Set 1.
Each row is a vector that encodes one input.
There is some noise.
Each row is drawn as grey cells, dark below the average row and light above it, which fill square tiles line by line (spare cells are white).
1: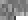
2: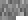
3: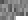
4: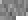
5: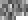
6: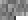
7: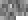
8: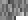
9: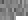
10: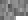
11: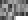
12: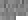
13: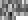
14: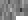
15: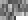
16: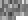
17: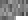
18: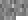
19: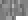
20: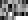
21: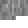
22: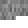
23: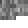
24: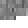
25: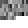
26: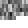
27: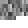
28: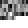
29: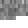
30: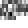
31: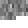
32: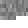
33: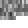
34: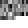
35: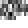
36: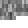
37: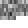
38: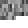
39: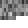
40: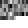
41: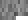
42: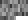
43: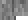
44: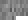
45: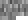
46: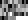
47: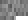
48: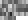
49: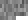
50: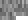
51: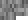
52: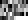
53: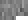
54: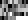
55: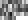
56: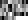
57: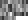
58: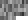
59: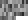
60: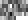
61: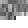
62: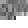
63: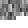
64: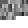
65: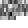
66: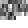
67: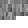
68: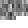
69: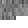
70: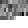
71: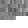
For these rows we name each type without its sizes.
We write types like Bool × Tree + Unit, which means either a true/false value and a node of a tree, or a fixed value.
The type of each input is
Line × Tree.
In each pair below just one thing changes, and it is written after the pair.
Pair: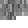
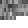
the node of the tree
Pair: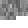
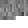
the place on the line
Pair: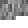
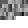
the node of the tree
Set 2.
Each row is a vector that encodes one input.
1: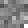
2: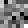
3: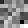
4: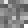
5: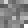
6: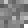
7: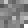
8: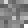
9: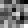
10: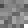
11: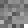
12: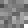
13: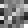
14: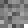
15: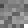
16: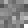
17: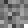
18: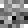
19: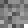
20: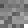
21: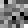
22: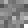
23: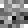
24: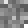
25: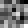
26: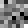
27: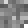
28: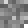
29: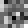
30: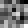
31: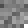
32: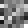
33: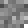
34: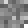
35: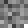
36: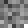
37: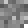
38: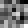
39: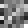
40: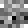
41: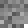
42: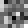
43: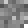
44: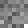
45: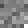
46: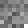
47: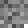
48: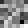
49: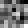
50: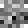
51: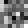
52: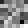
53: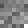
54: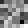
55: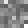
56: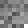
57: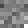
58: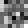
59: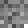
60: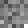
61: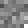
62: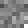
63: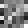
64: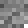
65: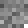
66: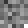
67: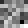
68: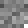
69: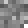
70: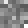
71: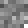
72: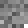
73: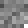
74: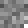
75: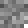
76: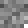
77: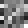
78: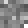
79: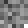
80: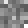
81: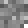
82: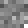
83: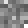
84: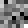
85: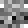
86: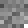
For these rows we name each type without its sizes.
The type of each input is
Circle + Line.
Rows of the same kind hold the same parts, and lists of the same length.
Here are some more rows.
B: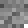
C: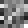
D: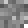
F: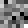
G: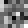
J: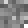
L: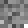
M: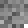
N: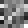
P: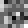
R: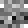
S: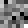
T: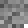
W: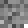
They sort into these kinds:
B, D, J, L, M, T, W
C, F, G, N, P, R, S

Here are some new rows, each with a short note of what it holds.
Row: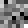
a point on a circle
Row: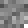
a point on a line
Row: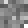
a point on a line
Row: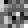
a point on a circle
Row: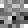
a point on a circle
